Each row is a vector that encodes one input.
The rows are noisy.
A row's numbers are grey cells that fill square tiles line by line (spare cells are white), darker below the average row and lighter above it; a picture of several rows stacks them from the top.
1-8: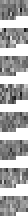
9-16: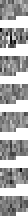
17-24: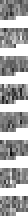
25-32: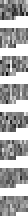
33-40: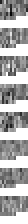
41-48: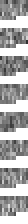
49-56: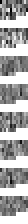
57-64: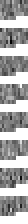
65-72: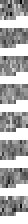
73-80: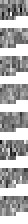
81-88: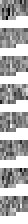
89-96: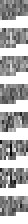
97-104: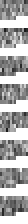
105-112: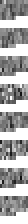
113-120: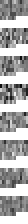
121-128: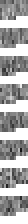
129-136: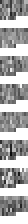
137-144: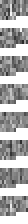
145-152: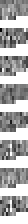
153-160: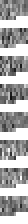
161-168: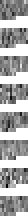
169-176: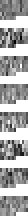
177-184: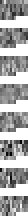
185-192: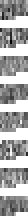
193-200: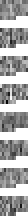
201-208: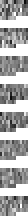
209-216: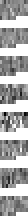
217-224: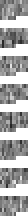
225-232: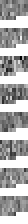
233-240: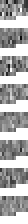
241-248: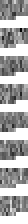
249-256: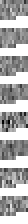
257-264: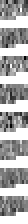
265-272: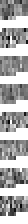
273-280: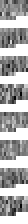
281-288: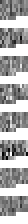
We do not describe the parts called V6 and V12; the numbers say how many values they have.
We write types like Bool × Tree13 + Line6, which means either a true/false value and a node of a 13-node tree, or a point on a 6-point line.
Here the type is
Bool × (Line14 + V6 × V12).
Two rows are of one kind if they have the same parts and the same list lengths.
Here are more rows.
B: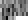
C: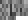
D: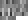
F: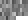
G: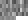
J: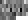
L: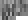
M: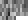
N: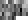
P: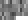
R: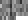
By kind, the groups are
B, D, F, G, J, L, M
C, N, P, R

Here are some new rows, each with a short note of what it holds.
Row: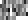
a true/false value, a value of V6 and a value of V12
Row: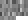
a point on a 14-point line and a true/false value
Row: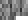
a true/false value, a value of V6 and a value of V12
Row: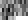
a point on a 14-point line and a true/false value
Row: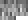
a true/false value, a value of V6 and a value of V12
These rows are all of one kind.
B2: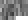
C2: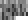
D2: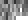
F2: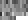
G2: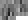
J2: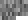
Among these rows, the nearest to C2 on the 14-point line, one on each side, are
B2 and D2.
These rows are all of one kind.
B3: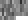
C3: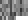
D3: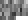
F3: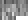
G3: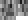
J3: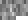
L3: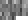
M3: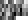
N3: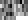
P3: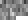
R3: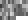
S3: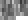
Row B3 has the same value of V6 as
D3 and J3.
